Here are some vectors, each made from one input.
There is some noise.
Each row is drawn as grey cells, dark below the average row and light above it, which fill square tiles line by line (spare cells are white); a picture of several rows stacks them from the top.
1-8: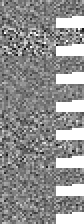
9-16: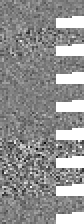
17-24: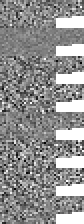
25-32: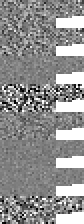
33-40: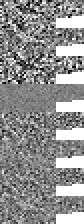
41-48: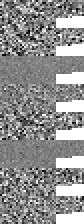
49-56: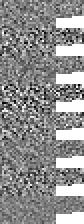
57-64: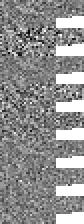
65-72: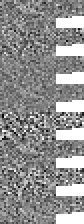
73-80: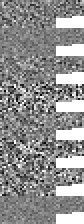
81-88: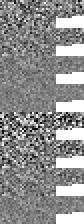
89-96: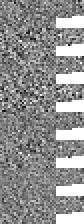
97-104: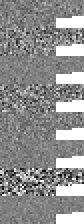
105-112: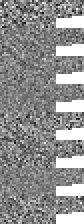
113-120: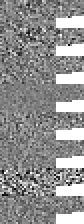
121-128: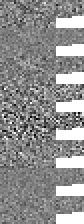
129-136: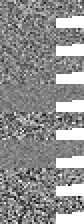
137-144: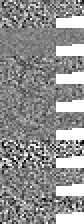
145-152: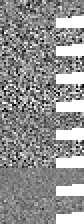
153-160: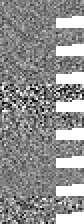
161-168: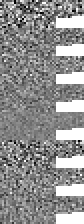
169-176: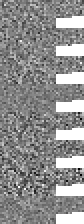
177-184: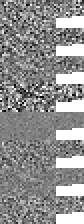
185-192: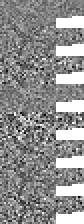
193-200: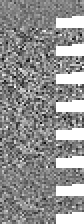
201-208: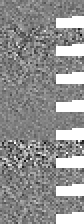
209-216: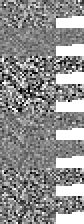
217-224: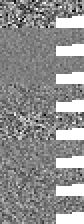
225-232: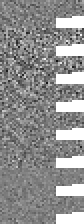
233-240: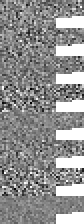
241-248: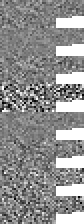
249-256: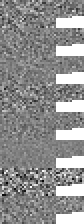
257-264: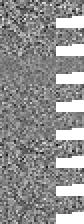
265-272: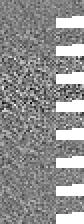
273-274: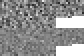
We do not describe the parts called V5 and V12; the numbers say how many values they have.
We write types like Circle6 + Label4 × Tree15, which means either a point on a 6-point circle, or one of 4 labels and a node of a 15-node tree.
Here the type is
Bool × (Line11 + V12) + V5.
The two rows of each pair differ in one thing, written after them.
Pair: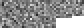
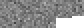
the true/false value
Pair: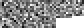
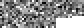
the true/false value
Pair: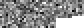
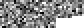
the true/false value
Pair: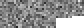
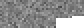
the place on the 11-point line
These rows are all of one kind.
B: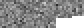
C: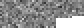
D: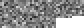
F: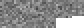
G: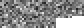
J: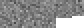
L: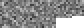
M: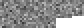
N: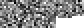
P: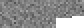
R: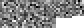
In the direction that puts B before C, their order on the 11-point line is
D, F, L, P, N, B, C, J, G, R, M.
